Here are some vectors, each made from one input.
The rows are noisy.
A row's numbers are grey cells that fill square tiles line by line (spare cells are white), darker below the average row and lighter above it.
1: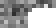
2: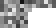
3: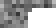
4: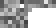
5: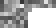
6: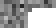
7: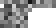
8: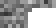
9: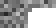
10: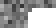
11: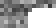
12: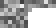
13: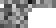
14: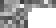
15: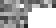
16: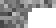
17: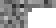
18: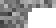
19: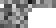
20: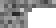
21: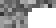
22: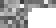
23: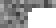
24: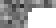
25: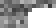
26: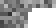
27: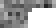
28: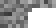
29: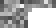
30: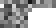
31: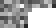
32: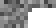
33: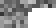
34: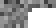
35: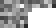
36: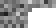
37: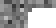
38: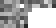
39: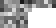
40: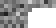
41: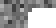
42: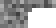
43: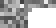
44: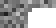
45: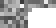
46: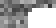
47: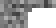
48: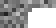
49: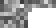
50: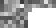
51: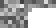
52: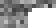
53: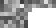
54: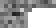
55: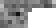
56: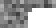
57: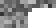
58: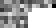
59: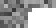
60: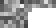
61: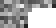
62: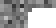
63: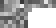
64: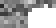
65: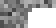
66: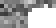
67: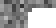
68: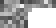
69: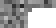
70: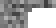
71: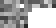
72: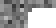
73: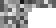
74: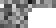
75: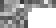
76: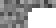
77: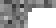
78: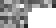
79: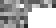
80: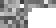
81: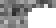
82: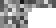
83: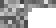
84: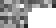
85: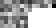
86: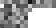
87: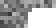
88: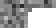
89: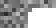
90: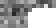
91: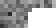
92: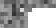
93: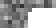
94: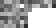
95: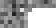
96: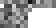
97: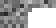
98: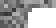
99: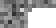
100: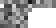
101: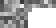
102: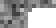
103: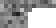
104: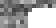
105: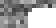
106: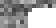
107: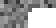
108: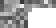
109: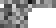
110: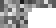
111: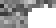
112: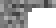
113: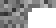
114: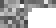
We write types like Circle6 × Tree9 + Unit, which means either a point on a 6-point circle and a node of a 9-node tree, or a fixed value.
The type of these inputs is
Bool × Line3 × Line5 + List3(Line4).
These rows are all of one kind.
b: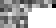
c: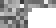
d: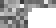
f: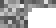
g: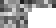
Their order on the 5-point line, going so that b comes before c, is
f, b, d, c, g.
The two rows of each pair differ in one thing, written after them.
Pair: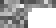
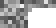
the place on the 3-point line
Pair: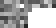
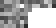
the place on the 5-point line
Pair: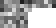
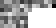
the place on the 3-point line
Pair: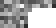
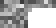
the place on the 3-point line
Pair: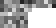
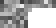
the true/false value
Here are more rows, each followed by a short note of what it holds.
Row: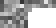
a point on a 3-point line, a point on a 5-point line and a true/false value
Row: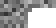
a list of three items
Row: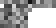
the empty list
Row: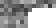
a list of one item
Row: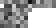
the empty list
